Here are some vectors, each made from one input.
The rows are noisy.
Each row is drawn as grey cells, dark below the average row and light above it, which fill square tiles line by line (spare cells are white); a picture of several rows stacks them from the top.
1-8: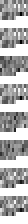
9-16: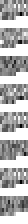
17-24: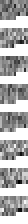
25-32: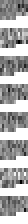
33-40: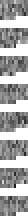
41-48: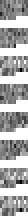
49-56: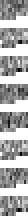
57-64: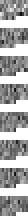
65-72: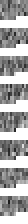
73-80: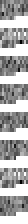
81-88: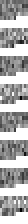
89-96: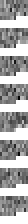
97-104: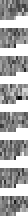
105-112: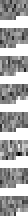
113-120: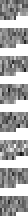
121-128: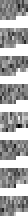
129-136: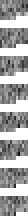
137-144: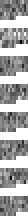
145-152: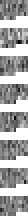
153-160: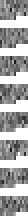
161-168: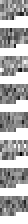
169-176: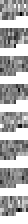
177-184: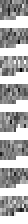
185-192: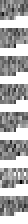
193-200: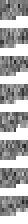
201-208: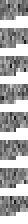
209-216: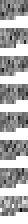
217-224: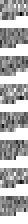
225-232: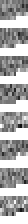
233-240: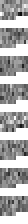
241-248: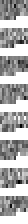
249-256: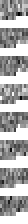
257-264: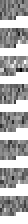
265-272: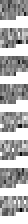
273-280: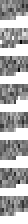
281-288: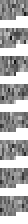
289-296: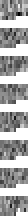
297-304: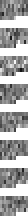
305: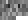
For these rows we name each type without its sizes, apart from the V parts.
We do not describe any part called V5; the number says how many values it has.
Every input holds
a node of a tree, together with a list of items, each a true/false value and a value of V5.
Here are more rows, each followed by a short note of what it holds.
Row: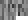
a node of a tree, together with a list of two items
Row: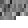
a node of a tree, together with a list of two items
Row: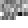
a node of a tree, together with the empty list
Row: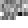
a node of a tree, together with the empty list
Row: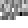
a node of a tree, together with the empty list
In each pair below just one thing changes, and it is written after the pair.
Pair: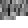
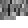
the value of V5 in item 2 of the list
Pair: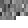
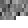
the value of V5 in item 1 of the list
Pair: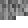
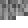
the value of V5 in item 2 of the list
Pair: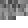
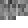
the value of V5 in item 1 of the list
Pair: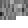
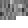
the value of V5 in item 2 of the list
